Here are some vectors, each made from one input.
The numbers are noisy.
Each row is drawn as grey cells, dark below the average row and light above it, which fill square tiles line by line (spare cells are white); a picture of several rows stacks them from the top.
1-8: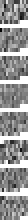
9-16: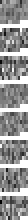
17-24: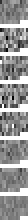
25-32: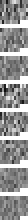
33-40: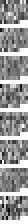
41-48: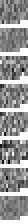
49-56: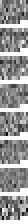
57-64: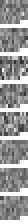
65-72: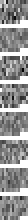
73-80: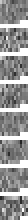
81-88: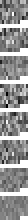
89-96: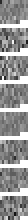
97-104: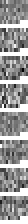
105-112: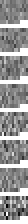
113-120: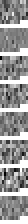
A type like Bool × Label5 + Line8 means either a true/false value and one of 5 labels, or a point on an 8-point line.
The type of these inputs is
Circle6 × Circle6 × (Circle6 + Unit) + Line4.
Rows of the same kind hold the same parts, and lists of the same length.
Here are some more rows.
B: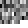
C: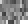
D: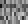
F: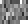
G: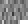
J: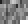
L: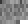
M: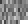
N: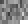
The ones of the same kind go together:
B, F
C, G, L
D, J, M, N

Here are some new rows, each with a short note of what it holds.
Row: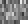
a point on a 4-point line
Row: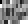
a point on each of three 6-point circles
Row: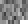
a point on each of two 6-point circles
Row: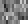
a point on a 4-point line
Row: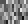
a point on a 4-point line
